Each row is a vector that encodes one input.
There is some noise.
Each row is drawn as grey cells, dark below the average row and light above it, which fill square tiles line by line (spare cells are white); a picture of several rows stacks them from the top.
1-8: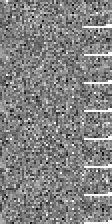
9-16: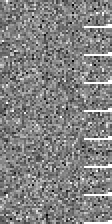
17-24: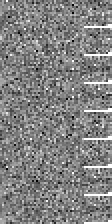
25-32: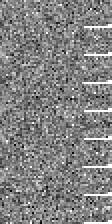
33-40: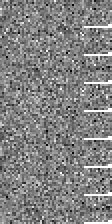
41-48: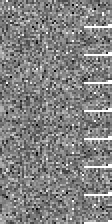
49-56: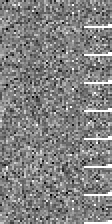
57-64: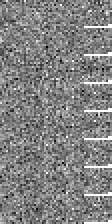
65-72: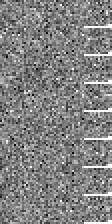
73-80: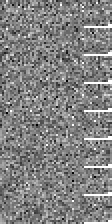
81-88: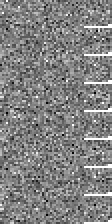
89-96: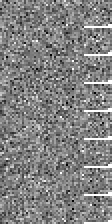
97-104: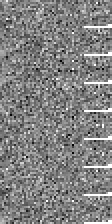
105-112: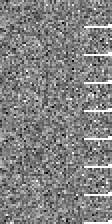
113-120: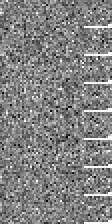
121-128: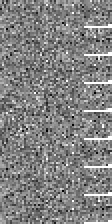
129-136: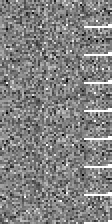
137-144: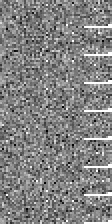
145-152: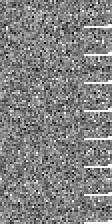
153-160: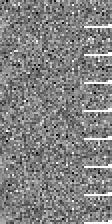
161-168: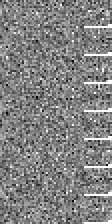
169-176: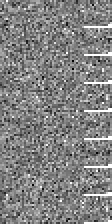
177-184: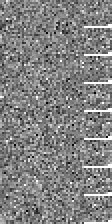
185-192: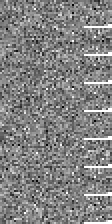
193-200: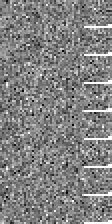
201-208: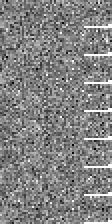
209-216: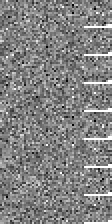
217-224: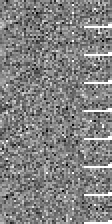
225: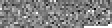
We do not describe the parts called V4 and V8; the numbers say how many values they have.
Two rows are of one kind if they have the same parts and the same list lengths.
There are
3 kinds of row.
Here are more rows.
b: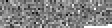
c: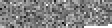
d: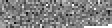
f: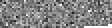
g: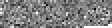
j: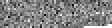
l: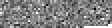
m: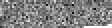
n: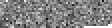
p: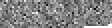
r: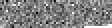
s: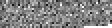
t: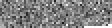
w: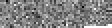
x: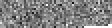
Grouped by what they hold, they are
b, c, d, r, t, w, x
f, g, l, m, n, p
j, s

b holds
a point on a 6-point circle, a point on a 5-point line, a node of a 9-node tree and a value of V8.
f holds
a point on a 6-point circle, one of 6 labels, a point on a 5-point line and a node of a 7-node tree.
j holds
a point on a 6-point circle, one of 6 labels, a point on a 5-point line and a value of V4.
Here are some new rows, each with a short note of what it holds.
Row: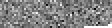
a point on a 6-point circle, one of 6 labels, a point on a 5-point line and a node of a 7-node tree
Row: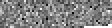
a point on a 6-point circle, one of 6 labels, a point on a 5-point line and a node of a 7-node tree
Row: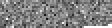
a point on a 6-point circle, one of 6 labels, a point on a 5-point line and a value of V4
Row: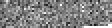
a point on a 6-point circle, one of 6 labels, a point on a 5-point line and a value of V4
